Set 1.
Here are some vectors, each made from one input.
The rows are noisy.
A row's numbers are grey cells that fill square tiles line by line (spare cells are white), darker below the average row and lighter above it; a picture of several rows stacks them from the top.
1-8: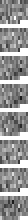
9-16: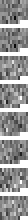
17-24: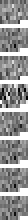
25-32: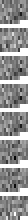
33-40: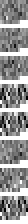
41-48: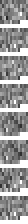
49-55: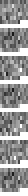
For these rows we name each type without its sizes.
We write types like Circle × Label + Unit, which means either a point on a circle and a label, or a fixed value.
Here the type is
Bool × Bool × Bool + Unit.
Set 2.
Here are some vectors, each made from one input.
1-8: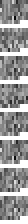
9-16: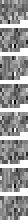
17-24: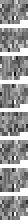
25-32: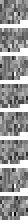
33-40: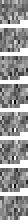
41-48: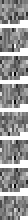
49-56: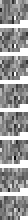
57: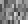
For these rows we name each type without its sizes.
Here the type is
Bool × Bool × Bool.
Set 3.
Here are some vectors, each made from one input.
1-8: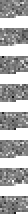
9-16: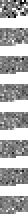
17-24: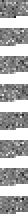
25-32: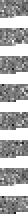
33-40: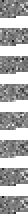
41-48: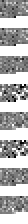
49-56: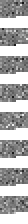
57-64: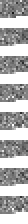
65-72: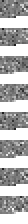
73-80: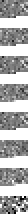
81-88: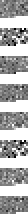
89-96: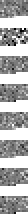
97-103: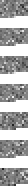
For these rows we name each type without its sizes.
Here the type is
Bool × Bool × Bool + Unit.
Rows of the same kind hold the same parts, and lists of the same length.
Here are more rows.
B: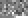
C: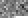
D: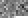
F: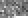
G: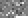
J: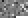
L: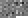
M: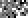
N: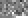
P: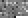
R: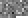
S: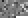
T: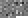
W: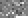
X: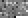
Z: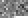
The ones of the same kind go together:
B, C, D, F, G, J, L, N, P, R, S, T, W, X, Z
M

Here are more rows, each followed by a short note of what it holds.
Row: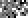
a fixed value
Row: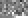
three true/false values
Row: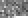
three true/false values
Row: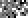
a fixed value
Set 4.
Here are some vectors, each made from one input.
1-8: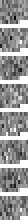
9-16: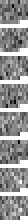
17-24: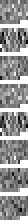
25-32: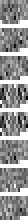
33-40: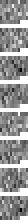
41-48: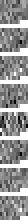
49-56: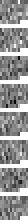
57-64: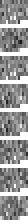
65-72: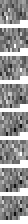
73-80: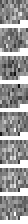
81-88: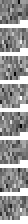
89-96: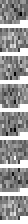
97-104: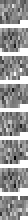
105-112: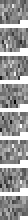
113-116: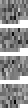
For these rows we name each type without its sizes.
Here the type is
Bool × Bool × Bool × Bool × Bool + Unit.
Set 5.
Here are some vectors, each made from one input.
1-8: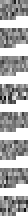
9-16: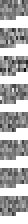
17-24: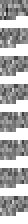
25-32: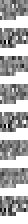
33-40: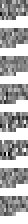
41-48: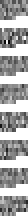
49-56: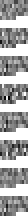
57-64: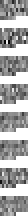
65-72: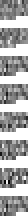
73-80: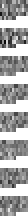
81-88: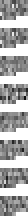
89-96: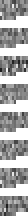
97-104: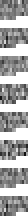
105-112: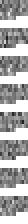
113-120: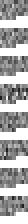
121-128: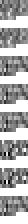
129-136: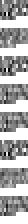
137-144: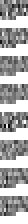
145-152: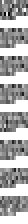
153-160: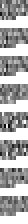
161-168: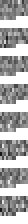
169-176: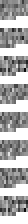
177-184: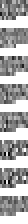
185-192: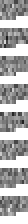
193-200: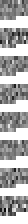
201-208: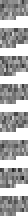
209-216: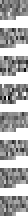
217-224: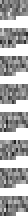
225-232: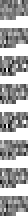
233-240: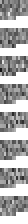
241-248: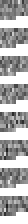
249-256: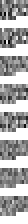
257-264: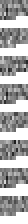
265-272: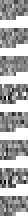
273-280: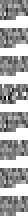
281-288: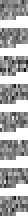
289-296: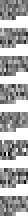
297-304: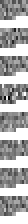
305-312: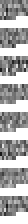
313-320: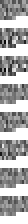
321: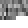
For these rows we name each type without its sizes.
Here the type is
Line.
